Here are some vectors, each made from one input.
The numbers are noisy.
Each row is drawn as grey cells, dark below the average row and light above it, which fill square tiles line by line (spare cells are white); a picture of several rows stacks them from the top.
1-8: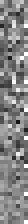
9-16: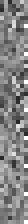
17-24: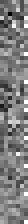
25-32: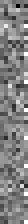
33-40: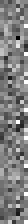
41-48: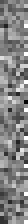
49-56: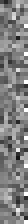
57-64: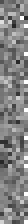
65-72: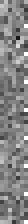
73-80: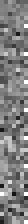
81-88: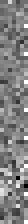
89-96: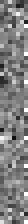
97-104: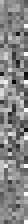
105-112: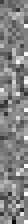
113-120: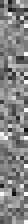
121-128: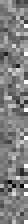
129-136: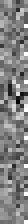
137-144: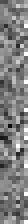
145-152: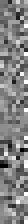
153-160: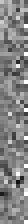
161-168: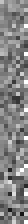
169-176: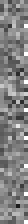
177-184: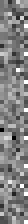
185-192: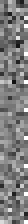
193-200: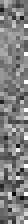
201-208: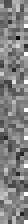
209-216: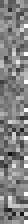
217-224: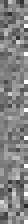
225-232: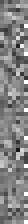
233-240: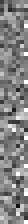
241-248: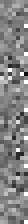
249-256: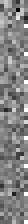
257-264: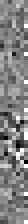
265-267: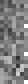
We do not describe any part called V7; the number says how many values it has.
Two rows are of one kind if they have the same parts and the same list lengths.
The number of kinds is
5.
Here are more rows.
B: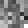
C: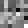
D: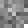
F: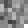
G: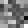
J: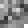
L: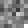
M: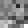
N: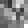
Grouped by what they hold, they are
B, G, M
C, D
F, N
J
L

